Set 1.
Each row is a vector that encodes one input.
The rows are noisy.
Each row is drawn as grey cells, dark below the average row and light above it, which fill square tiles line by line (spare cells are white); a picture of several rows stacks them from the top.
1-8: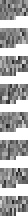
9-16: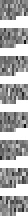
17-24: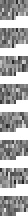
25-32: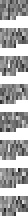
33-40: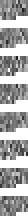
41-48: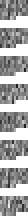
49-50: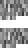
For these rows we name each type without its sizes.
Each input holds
either a label, or a point on a line.
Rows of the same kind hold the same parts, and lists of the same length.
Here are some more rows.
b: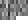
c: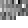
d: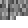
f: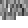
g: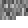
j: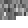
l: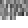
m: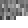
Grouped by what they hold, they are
b, d, g, j, m
c, f, l

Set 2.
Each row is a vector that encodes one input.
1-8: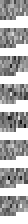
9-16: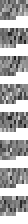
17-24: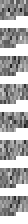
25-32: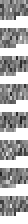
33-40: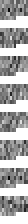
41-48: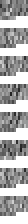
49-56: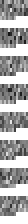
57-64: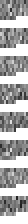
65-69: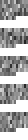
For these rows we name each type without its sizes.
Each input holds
either a label, or a point on a line.
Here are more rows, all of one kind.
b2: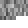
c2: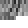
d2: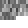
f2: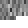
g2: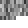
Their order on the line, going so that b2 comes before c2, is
g2, b2, f2, c2, d2.
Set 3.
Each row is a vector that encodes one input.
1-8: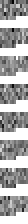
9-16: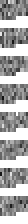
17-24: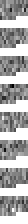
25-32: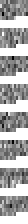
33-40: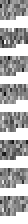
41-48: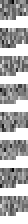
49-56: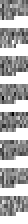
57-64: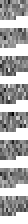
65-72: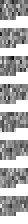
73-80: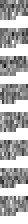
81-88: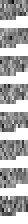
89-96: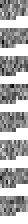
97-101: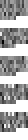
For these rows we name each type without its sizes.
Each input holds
either a label, or a point on each of two lines.
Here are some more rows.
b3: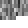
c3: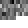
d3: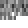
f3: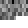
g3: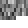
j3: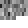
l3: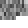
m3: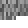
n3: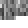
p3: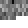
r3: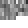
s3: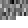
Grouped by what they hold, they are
b3, d3, j3, l3, r3
c3, f3, g3, m3, n3, p3, s3

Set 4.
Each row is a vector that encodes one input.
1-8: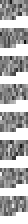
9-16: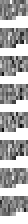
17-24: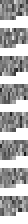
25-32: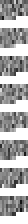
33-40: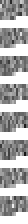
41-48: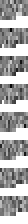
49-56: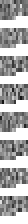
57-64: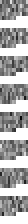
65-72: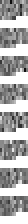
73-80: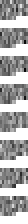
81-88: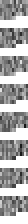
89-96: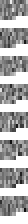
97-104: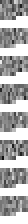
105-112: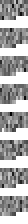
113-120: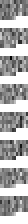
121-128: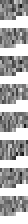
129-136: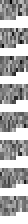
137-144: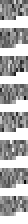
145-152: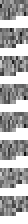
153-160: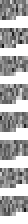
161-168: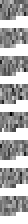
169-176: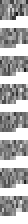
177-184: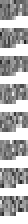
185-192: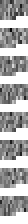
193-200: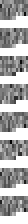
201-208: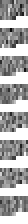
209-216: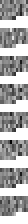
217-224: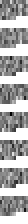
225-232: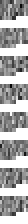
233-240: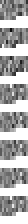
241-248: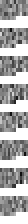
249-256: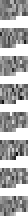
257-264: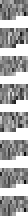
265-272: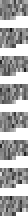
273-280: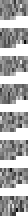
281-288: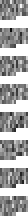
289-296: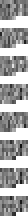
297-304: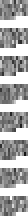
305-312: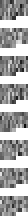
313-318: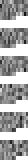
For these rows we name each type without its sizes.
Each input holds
either a label, or a point on each of two lines.
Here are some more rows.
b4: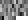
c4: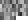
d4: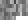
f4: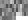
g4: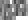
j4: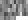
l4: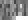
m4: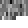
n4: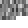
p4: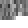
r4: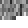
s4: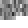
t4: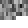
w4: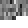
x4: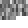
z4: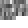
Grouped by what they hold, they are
b4, c4, m4, r4, t4, w4
d4, f4, g4, j4, l4, n4, p4, s4, x4, z4

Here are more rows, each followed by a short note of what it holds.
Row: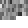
a point on each of two lines
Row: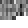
a point on each of two lines
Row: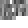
a label
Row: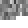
a label
